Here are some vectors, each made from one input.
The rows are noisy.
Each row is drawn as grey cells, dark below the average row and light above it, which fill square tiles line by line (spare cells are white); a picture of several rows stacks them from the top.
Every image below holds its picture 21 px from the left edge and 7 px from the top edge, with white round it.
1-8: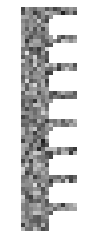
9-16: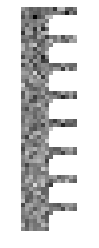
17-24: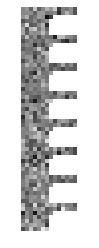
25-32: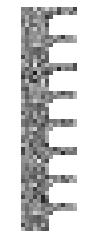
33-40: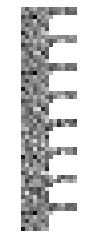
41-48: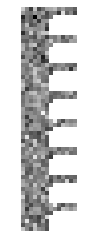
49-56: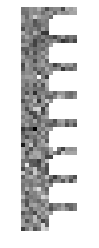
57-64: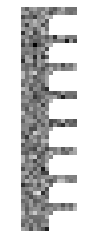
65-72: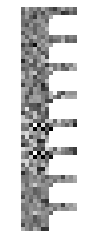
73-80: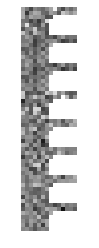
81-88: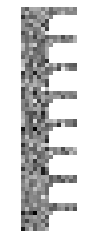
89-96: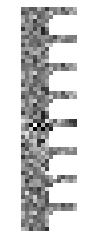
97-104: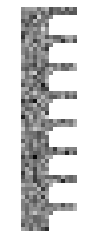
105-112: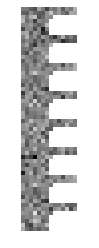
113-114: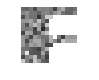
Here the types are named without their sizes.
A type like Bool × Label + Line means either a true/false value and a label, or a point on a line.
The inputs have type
List(Line).
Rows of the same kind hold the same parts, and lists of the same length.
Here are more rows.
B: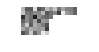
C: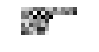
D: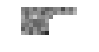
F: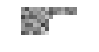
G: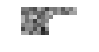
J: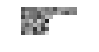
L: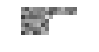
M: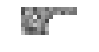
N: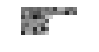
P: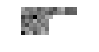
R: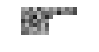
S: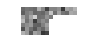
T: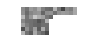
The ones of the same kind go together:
B, F, J, L, N, P
C
D, G, S, T
M, R

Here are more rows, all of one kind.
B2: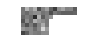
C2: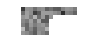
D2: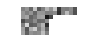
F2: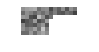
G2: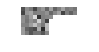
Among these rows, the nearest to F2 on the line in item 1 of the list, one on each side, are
B2 and D2.
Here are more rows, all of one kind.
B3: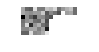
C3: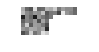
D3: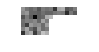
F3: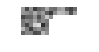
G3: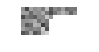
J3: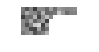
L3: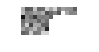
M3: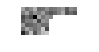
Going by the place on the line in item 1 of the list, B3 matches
C3 and L3.
